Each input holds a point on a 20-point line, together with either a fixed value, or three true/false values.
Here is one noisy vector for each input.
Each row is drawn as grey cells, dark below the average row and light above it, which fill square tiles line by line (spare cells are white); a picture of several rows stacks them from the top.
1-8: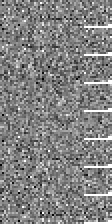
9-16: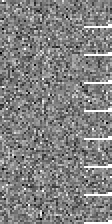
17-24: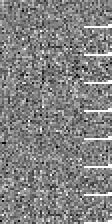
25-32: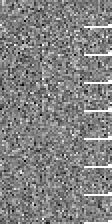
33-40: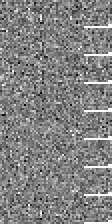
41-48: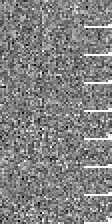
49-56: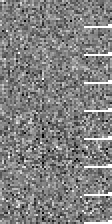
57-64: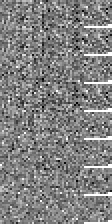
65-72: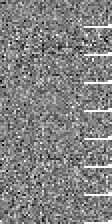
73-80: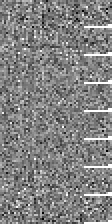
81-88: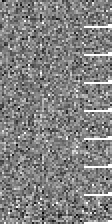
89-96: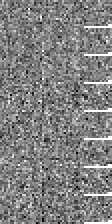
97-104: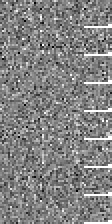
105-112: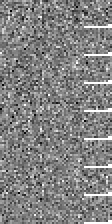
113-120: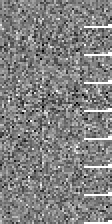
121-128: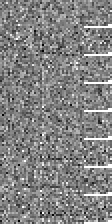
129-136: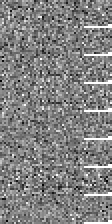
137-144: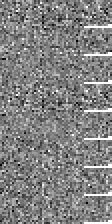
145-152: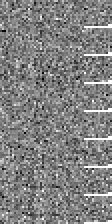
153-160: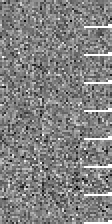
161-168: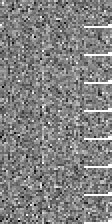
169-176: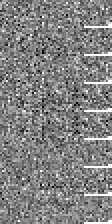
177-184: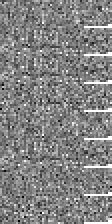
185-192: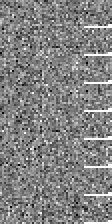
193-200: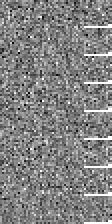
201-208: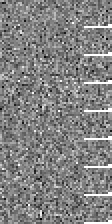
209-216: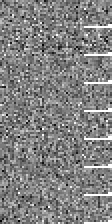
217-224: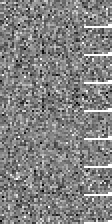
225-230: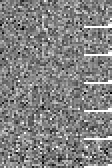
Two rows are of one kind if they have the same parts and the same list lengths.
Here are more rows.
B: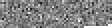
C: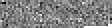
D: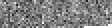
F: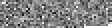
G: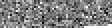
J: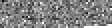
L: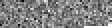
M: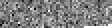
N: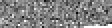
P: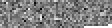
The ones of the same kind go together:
B, C, D, F, L, M, P
G, J, N

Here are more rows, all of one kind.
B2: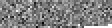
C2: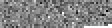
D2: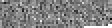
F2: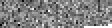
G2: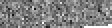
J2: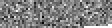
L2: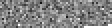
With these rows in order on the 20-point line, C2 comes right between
D2 and L2.
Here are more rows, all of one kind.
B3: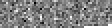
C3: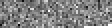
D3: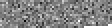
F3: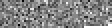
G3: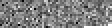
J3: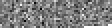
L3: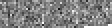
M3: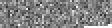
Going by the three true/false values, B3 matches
C3 and F3.
